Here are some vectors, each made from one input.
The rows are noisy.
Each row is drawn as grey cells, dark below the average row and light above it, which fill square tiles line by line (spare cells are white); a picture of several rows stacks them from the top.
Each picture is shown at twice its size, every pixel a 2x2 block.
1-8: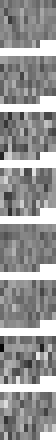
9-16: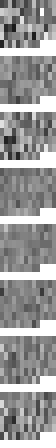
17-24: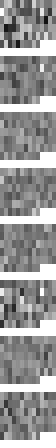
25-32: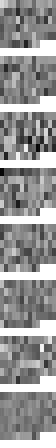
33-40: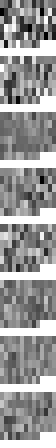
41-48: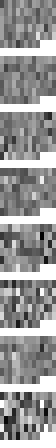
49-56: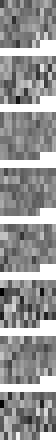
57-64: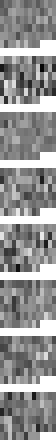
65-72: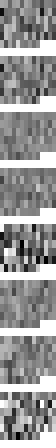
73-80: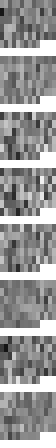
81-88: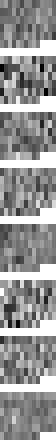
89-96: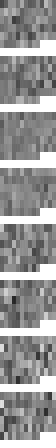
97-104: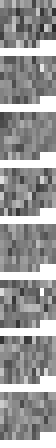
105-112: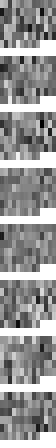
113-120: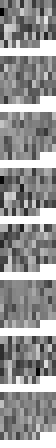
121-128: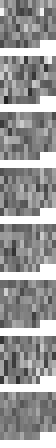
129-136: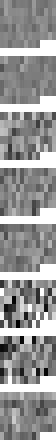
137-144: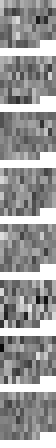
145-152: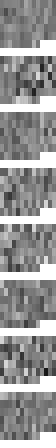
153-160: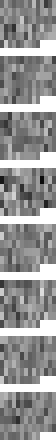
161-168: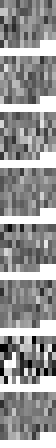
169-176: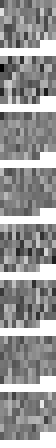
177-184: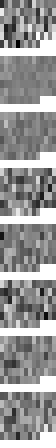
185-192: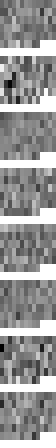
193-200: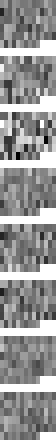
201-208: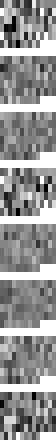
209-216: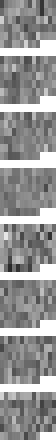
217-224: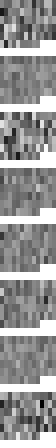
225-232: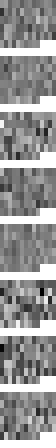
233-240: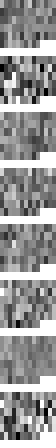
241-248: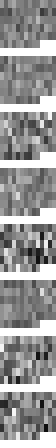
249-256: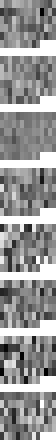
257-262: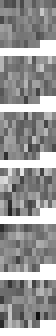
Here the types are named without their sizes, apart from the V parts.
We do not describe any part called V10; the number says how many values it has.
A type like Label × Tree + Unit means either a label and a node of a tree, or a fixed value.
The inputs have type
Bool × Tree + Label × List(V10).
